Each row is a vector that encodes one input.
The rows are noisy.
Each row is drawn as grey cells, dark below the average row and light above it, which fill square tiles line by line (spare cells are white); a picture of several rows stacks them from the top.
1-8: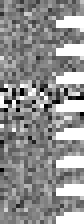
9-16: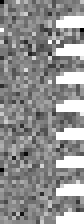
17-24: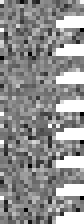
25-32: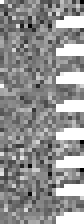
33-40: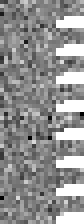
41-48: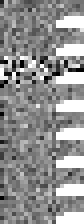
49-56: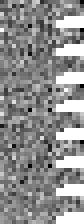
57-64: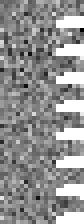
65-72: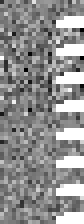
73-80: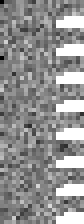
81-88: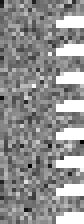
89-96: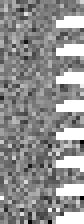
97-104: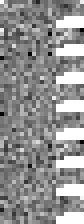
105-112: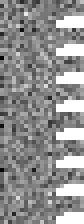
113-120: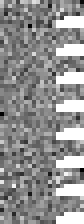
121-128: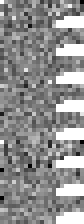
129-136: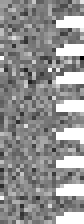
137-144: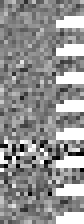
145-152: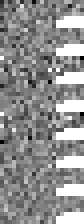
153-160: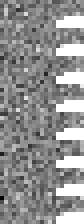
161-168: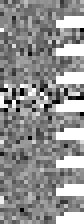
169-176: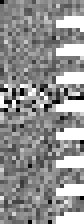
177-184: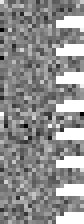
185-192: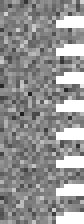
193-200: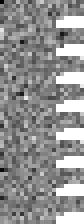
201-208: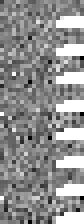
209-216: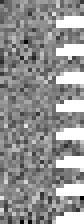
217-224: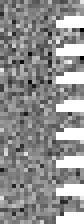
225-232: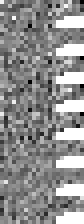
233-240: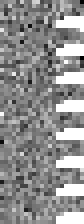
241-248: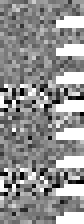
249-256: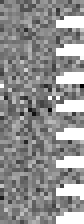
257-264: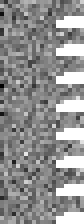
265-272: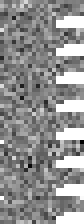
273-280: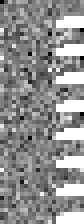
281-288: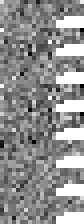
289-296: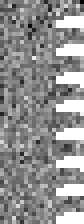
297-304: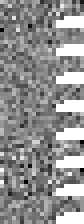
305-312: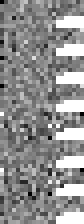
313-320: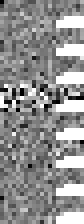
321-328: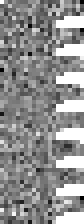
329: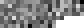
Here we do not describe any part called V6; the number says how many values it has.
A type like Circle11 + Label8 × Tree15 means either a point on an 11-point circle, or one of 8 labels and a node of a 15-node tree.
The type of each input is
List3(Line5 × Line7 × V6).
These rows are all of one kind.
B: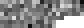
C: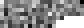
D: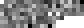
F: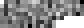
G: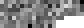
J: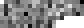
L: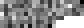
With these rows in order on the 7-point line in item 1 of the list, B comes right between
G and L.
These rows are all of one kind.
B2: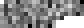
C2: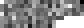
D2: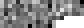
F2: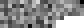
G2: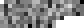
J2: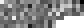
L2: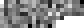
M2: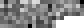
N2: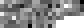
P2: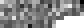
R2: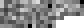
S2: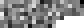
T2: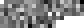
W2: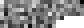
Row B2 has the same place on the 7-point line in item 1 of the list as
D2, L2, M2 and R2.
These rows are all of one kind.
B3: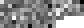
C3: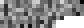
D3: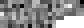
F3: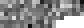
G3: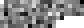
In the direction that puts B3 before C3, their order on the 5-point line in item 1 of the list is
B3, D3, F3, C3, G3.
